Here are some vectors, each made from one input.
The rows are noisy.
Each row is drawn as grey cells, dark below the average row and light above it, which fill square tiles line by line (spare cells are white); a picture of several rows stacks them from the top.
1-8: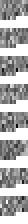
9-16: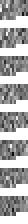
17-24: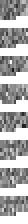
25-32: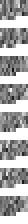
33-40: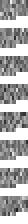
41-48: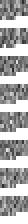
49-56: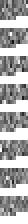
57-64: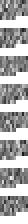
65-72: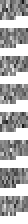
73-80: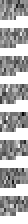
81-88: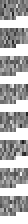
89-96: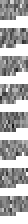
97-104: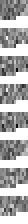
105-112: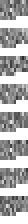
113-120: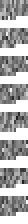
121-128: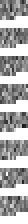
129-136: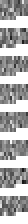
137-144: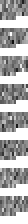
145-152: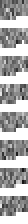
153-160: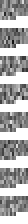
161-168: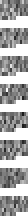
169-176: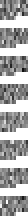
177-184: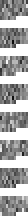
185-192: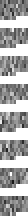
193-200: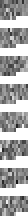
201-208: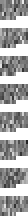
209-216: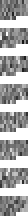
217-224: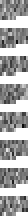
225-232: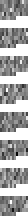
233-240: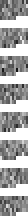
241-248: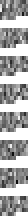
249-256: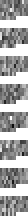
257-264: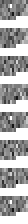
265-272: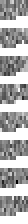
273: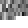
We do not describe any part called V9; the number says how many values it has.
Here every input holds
either a point on an 8-point circle and a true/false value, or one of 7 labels and a point on a 6-point line, or a value of V9.
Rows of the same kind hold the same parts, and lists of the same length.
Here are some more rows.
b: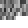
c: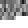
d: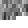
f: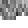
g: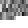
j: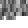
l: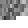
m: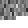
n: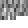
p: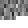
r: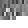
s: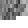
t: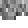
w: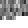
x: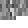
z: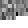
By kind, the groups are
b, c, g, j, w
d, f, l, m, p, r, s, t, z
n, x

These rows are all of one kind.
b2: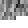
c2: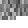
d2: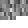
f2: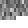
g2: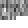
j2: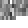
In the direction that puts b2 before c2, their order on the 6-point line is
j2, d2, f2, b2, c2, g2.
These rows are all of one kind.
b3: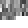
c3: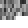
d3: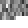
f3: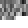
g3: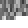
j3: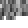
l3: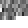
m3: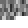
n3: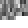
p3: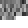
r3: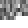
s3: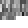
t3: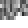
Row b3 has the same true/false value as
d3, l3 and s3.
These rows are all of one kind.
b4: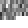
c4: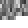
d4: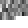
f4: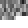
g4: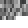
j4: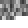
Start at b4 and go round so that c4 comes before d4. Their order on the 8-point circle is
b4, c4, d4, j4, f4, g4.
